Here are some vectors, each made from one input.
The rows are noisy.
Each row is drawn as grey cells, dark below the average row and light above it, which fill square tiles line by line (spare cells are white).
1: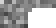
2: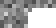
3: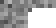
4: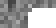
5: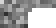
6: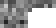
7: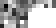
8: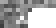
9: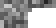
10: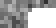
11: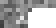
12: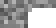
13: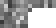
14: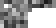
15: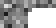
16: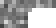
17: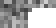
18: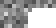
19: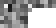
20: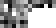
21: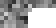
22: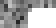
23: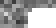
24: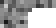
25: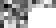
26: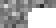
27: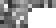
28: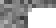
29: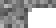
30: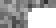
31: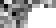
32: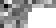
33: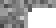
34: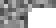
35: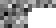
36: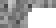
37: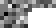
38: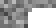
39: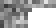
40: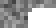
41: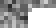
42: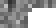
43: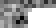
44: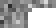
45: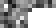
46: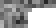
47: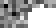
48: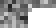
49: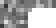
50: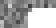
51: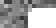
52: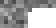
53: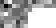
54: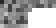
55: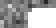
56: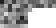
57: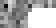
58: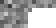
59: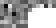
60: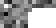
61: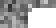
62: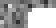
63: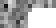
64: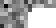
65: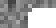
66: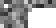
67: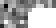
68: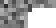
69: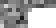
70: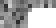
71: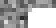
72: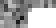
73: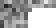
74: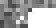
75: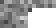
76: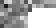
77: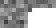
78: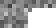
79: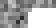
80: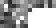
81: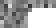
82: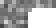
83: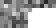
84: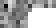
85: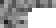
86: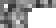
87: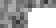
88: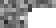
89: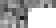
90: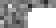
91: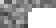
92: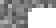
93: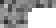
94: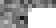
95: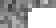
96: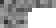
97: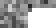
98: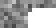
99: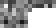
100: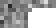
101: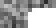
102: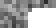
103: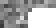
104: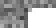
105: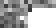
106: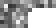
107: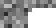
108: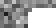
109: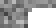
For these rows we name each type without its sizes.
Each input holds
four true/false values.
